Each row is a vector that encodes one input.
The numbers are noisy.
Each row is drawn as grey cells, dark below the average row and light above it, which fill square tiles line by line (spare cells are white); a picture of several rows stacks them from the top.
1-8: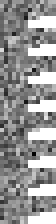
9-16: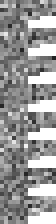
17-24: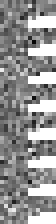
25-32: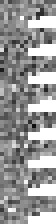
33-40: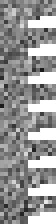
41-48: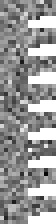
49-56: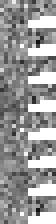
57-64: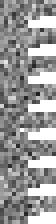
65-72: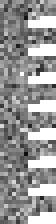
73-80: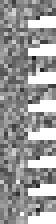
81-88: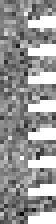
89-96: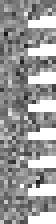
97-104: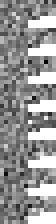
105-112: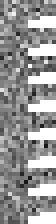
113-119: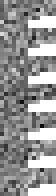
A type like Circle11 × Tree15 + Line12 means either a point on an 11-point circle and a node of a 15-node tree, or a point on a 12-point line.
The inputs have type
(Label10 + Line9) × Label12.
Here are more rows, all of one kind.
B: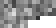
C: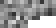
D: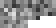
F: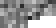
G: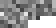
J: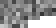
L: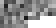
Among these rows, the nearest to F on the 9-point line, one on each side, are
B and L.
